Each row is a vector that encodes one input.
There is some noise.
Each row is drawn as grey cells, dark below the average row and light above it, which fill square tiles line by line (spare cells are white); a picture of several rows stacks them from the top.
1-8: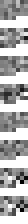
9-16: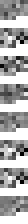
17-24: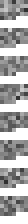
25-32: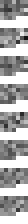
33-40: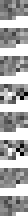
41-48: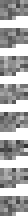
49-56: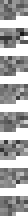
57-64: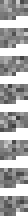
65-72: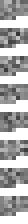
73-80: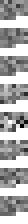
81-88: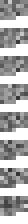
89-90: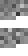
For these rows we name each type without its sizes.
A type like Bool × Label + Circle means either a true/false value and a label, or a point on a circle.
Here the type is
List(Bool × Line).
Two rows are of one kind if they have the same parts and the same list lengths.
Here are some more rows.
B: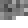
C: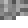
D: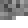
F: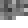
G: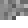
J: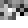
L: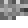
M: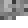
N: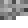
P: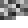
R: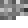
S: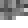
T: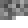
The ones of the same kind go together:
B, D, F, P, S, T
C, G, L, M, N, R
J

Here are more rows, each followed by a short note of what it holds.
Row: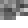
a list of one item
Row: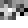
the empty list
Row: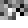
the empty list
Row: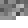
a list of two items
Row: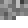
a list of two items
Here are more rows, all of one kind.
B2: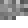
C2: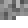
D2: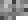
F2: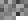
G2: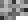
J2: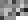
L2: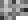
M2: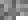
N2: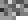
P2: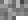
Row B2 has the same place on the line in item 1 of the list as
C2 and P2.
